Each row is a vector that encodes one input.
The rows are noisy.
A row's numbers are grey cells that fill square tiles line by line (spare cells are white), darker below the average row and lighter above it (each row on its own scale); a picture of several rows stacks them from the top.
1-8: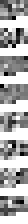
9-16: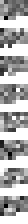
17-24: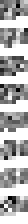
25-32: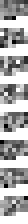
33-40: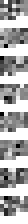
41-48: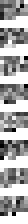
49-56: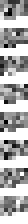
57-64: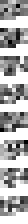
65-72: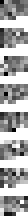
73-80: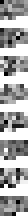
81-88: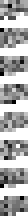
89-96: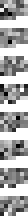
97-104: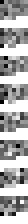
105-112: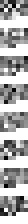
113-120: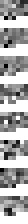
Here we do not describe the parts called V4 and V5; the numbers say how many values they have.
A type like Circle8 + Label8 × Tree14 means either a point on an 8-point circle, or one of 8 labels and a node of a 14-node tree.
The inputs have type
Bool × Line6 × V4 × V5.
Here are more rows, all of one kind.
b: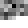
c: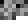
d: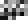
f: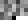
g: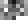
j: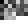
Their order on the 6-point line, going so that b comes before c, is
b, g, d, f, c, j.
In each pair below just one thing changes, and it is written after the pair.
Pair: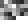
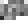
the value of V5
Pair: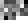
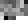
the value of V5
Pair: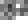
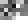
the place on the 6-point line
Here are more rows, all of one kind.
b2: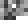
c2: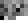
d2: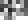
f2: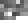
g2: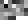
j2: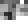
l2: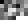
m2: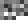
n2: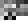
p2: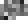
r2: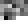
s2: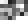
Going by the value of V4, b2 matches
j2 and l2.
